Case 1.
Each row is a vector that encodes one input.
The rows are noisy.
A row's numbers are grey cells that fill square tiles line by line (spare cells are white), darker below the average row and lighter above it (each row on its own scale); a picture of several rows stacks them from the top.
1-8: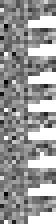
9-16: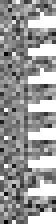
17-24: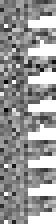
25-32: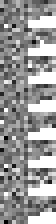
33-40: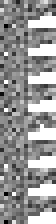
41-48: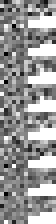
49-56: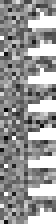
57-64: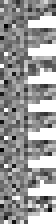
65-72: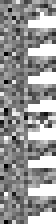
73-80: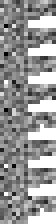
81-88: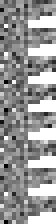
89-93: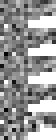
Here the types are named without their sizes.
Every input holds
a point on a line.
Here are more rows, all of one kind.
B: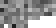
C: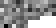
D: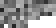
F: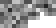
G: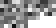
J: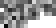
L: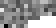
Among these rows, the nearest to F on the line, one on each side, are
G and J.
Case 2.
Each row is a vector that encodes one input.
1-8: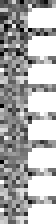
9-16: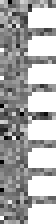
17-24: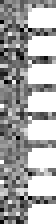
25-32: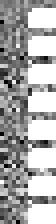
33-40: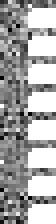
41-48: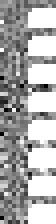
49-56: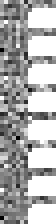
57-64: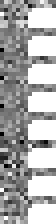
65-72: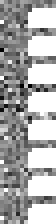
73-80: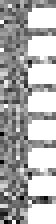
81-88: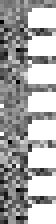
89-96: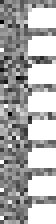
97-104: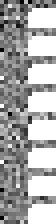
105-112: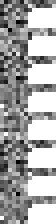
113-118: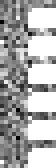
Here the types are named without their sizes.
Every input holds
four true/false values.
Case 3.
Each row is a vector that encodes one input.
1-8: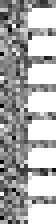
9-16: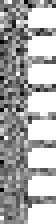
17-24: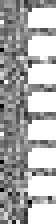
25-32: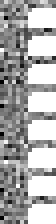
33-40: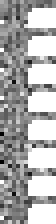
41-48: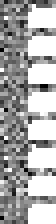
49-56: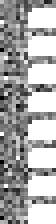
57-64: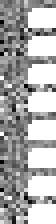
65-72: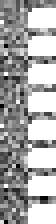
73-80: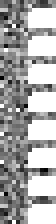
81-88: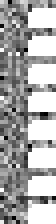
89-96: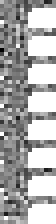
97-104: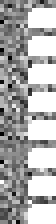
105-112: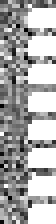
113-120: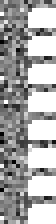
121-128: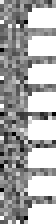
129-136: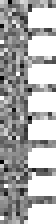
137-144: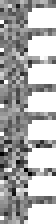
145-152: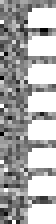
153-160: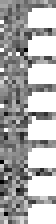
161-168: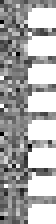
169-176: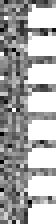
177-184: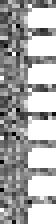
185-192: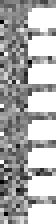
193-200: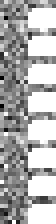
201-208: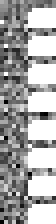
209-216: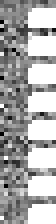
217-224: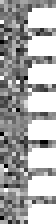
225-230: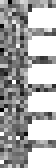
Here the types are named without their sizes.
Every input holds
five true/false values.
